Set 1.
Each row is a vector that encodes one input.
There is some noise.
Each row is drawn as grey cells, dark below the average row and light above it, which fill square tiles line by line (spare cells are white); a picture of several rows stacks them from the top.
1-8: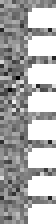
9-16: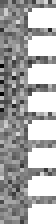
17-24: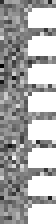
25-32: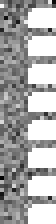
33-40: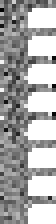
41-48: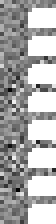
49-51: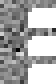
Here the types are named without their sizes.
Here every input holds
a point on a circle.
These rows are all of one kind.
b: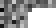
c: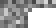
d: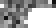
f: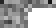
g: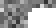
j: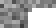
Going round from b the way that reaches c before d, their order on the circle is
b, f, c, j, g, d.
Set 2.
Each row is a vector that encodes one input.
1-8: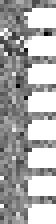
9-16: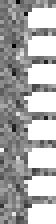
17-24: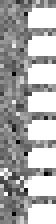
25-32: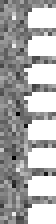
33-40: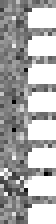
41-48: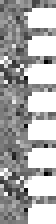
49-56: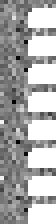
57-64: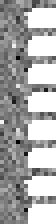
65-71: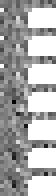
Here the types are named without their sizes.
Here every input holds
either a point on a circle, or a fixed value.
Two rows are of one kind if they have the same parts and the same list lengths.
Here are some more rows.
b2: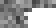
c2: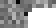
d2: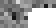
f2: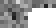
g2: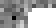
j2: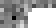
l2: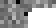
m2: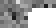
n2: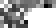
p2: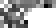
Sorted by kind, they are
b2, c2, d2, f2, g2, j2, l2, m2
n2, p2

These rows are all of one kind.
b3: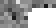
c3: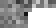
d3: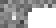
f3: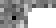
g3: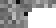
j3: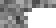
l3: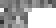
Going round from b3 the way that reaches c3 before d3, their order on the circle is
b3, f3, l3, c3, g3, d3, j3.
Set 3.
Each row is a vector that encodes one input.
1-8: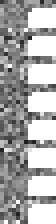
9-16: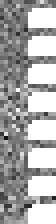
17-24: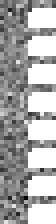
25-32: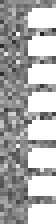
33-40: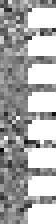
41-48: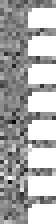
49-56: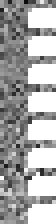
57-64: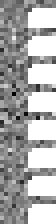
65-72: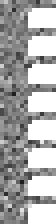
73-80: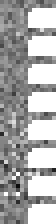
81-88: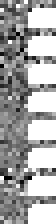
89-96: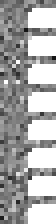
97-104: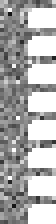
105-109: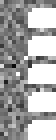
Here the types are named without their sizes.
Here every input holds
a point on a circle.
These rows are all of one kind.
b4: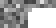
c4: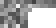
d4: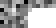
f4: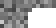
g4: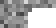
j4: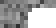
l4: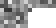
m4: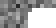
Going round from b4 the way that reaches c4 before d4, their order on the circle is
b4, c4, l4, d4, g4, j4, m4, f4.
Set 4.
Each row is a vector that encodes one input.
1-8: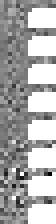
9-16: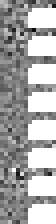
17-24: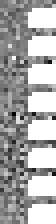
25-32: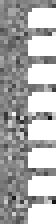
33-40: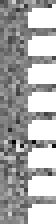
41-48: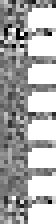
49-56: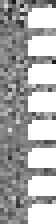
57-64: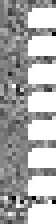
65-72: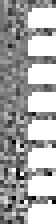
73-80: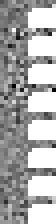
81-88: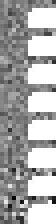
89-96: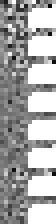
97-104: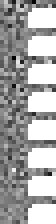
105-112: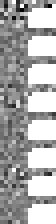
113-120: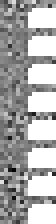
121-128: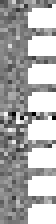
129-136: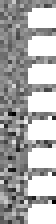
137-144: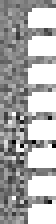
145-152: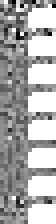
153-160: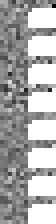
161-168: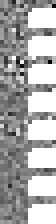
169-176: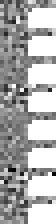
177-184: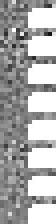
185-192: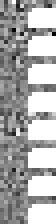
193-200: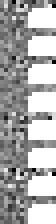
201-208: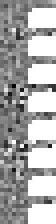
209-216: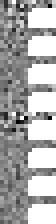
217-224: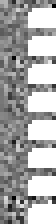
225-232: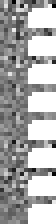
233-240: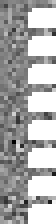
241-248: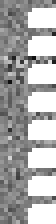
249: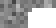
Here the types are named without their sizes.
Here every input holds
either a fixed value, or four true/false values.
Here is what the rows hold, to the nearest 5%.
About 5% of them hold a fixed value. The rest hold four true/false values.
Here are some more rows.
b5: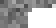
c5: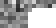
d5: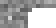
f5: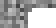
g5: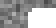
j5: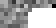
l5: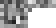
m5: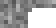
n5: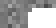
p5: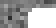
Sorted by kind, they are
b5, c5, d5, f5, g5, j5, m5, n5, p5
l5

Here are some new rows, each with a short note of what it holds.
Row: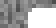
four true/false values
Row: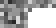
a fixed value
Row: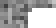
four true/false values
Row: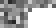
a fixed value
